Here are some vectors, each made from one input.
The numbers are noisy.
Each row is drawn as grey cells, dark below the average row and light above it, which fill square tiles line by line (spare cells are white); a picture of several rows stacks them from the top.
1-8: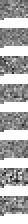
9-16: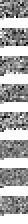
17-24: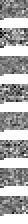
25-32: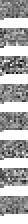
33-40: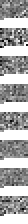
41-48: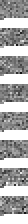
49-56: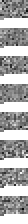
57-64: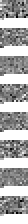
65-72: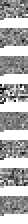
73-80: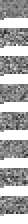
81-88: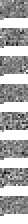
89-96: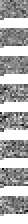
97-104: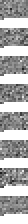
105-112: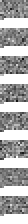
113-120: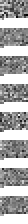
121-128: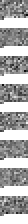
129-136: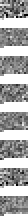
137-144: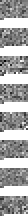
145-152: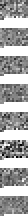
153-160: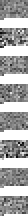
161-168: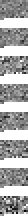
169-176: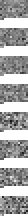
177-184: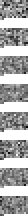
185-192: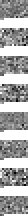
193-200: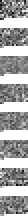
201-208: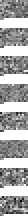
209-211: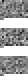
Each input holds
one of 10 labels, together with either a point on a 6-point circle and a true/false value, or two labels (each one of 10).
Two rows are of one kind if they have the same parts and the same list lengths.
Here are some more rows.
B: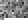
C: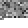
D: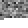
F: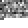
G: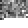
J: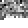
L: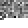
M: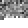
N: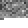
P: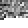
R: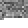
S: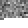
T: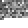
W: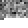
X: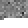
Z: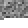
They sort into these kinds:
B, C, F, J, M, R, T, X, Z
D, G, L, N, P, S, W

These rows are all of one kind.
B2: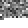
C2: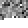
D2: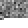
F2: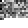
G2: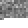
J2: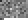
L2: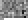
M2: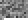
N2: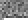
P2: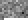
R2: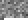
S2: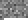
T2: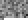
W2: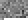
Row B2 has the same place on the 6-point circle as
D2, J2 and R2.
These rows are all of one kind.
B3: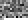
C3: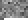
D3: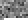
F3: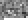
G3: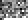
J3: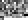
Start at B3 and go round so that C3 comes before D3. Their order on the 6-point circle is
B3, F3, G3, J3, C3, D3.
